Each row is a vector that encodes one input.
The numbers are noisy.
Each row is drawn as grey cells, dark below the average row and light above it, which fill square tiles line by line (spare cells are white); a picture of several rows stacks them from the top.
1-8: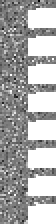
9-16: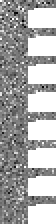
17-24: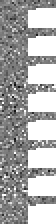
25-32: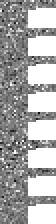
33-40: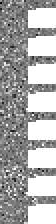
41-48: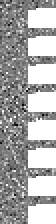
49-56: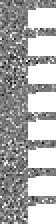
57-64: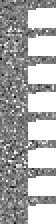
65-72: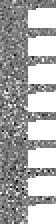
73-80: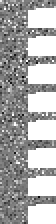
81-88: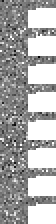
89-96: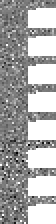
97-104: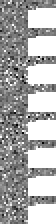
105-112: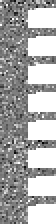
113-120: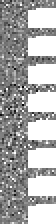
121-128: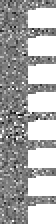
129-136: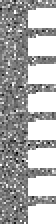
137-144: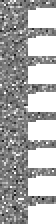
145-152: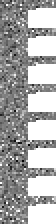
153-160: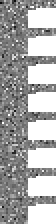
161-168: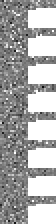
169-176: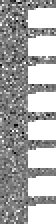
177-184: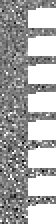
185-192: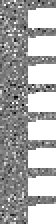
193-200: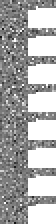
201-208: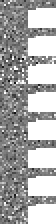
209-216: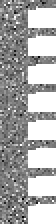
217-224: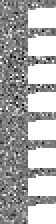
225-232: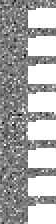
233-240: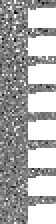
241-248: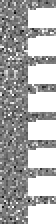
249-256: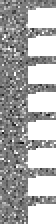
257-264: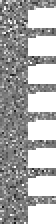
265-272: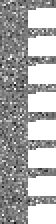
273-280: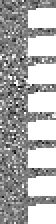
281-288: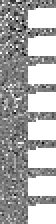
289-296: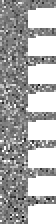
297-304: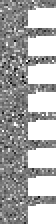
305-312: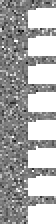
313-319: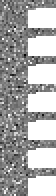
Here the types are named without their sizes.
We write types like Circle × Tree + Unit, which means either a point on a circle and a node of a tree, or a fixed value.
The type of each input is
(Circle + Unit) × Line × Line + Label.
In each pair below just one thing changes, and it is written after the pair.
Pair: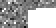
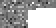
the place on one of the two lines
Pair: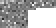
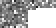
the place on the circle
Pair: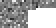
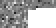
the place on one of the two lines
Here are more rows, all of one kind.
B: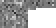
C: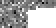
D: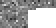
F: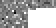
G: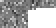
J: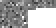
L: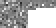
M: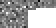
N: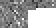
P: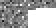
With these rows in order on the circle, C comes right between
J and L.
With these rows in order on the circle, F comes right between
D and G.
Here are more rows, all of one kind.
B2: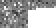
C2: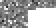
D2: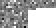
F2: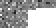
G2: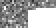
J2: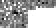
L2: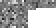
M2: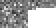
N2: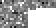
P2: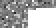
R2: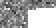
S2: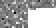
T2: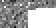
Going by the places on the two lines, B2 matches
G2, J2 and M2.
